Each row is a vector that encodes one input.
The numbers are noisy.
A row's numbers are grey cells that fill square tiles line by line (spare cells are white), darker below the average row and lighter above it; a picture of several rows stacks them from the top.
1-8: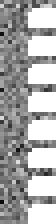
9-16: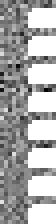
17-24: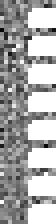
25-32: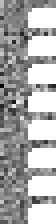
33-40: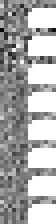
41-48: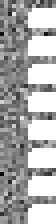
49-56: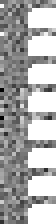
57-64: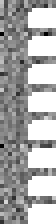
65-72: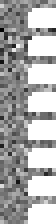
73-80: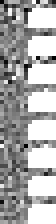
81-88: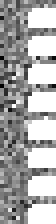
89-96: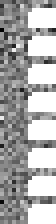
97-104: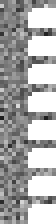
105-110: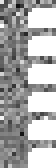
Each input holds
a list of up to two items, each a point on a 3-point line, a point on a 5-point line and a true/false value.
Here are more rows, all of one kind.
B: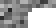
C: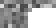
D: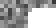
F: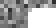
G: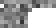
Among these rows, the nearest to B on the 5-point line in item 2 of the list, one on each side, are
D and G.
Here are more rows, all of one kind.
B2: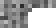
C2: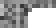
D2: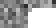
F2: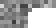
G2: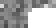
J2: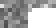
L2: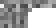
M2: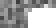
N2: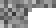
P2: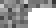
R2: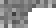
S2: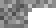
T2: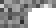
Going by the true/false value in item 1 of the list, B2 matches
G2, M2 and R2.
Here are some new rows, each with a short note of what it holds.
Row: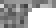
a list of two items
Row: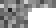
a list of two items
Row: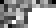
the empty list
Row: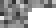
a list of one item
